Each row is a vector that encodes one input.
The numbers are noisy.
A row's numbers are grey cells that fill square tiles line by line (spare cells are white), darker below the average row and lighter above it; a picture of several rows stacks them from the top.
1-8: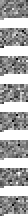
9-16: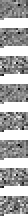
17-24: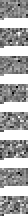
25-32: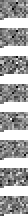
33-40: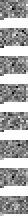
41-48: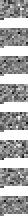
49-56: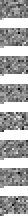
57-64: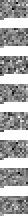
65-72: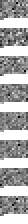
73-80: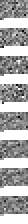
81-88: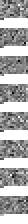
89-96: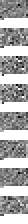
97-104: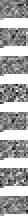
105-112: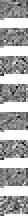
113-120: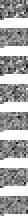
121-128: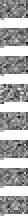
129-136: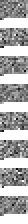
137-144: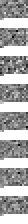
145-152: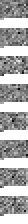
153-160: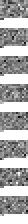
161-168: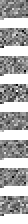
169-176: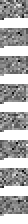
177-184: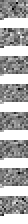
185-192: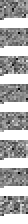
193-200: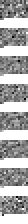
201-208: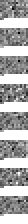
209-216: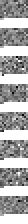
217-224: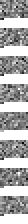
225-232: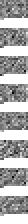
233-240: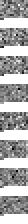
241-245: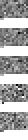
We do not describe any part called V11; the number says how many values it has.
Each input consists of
either a point on a 6-point line, or a point on a 9-point line and a value of V11, or a list of up to two items, each a point on each of two 4-point lines.
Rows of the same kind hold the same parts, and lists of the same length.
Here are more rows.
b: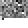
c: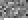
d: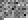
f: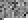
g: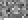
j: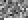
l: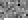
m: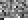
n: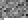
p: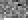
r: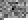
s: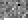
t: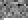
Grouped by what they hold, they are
b
c, g, l, n, p, s, t
d, f, r
j
m

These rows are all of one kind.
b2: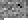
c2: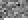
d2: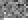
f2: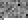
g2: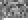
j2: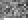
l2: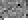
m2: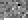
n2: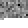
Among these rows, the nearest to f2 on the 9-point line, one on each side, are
j2 and m2.
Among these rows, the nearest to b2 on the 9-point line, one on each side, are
d2 and g2.
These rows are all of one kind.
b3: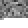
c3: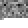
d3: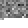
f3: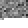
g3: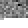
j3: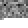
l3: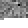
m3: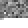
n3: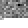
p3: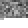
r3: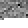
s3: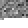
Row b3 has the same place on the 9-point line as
g3, l3, p3 and r3.
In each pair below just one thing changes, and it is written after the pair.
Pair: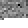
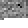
the place on the 9-point line
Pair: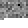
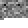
the value of V11
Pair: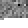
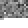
the value of V11
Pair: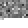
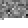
the place on the 9-point line
